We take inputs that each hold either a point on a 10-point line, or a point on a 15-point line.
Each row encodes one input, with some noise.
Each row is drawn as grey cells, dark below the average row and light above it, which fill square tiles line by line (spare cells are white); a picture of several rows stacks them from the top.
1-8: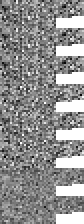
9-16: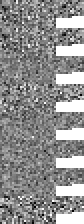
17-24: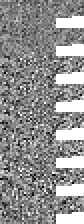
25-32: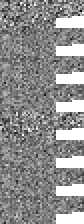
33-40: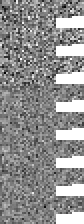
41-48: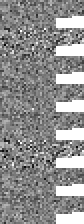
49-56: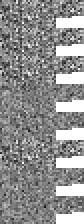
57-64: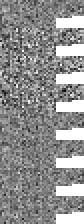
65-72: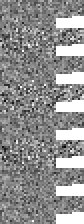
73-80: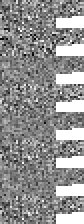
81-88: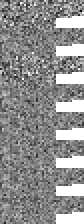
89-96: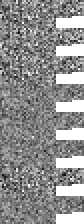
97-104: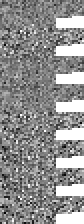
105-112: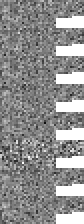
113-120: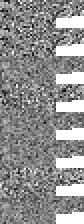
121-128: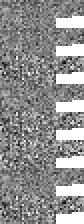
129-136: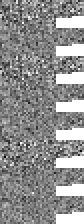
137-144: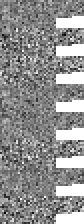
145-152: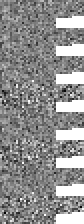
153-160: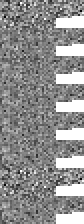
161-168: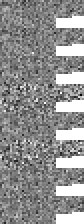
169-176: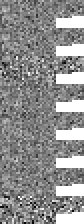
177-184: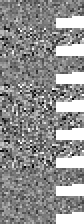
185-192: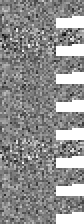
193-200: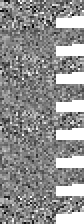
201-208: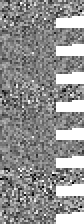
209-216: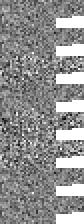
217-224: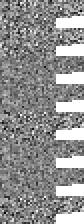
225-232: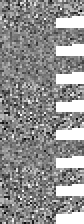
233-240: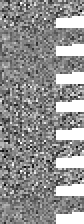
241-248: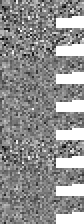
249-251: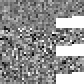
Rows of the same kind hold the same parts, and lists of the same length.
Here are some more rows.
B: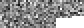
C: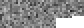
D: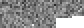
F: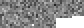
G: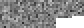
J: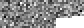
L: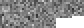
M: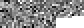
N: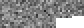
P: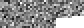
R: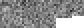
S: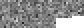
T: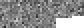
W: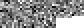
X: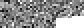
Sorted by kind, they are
B, J, M, P, W, X
C, D, F, G, L, N, R, S, T

